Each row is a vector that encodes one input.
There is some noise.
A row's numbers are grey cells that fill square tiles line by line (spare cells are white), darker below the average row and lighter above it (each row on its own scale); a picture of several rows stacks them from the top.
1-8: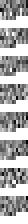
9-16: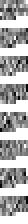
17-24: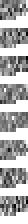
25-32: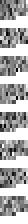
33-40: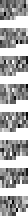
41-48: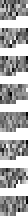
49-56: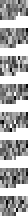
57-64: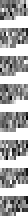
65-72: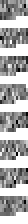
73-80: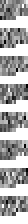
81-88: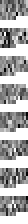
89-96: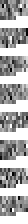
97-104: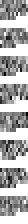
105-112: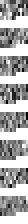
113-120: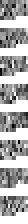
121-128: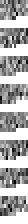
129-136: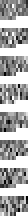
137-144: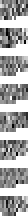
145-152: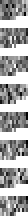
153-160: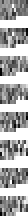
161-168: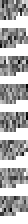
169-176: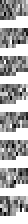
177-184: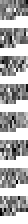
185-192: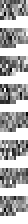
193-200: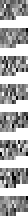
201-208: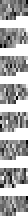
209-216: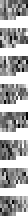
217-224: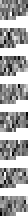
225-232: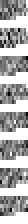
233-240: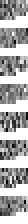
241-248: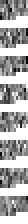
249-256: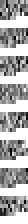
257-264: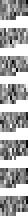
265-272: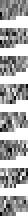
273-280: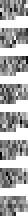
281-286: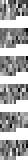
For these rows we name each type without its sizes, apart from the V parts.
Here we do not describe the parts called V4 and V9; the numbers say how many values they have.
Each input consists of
either a label, a point on a line, a value of V4 and a value of V9, or a node of each of two trees.
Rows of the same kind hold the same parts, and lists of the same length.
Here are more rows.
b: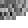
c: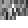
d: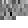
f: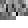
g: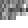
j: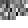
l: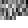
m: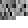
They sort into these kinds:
b, d, f, g, j, m
c, l

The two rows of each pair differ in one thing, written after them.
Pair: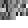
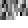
the label
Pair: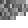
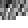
the value of V4
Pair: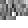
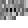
the value of V9
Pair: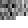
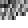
the value of V4
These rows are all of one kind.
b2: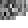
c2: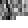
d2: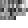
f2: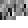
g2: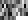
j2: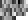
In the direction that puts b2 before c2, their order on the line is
d2, b2, c2, j2, f2, g2.
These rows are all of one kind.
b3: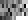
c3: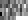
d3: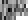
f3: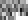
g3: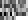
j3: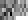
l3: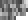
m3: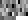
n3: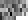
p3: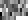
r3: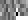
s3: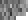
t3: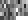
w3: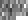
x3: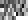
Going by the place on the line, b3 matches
d3, f3, m3 and p3.
